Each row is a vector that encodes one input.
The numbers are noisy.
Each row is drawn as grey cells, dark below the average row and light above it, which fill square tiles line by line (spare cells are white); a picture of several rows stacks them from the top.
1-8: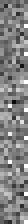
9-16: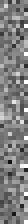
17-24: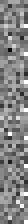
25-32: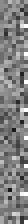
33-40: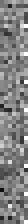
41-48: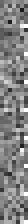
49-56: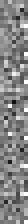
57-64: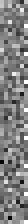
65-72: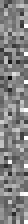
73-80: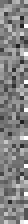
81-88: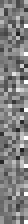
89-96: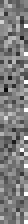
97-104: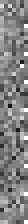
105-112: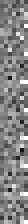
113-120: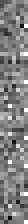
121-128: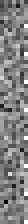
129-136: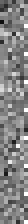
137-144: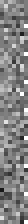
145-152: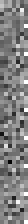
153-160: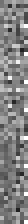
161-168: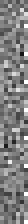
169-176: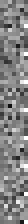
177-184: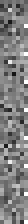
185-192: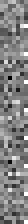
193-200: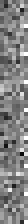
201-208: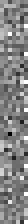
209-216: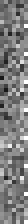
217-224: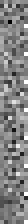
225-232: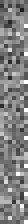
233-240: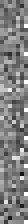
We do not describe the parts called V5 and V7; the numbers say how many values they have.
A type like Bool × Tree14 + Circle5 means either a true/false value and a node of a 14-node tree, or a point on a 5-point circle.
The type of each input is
(Bool × V5 + Tree10 × V7) × Circle10.
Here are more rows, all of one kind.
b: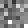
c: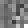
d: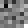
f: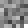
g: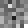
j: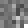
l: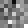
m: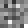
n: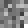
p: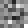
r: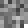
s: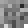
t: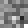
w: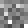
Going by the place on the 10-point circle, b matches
l, m and p.
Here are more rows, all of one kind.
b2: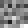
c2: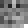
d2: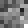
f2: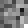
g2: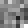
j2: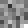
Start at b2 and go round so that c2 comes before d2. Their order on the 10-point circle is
b2, c2, d2, f2, j2, g2.
